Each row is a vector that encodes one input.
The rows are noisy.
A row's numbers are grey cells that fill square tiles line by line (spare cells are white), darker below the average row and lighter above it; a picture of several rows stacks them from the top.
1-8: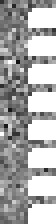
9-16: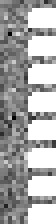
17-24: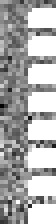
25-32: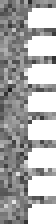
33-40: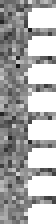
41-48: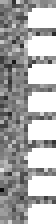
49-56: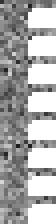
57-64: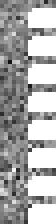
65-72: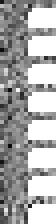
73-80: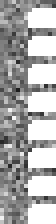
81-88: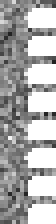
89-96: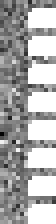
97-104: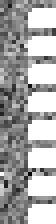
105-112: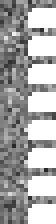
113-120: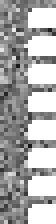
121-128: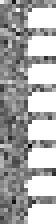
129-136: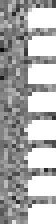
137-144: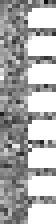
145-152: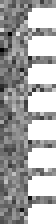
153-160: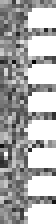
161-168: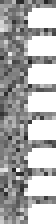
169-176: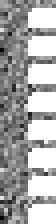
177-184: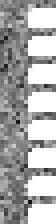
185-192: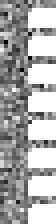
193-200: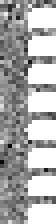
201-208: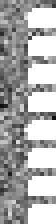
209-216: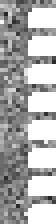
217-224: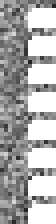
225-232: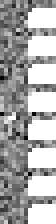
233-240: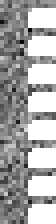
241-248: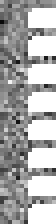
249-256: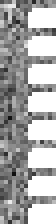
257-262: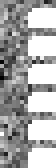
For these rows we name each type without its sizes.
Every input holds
either a point on a circle, or three true/false values.
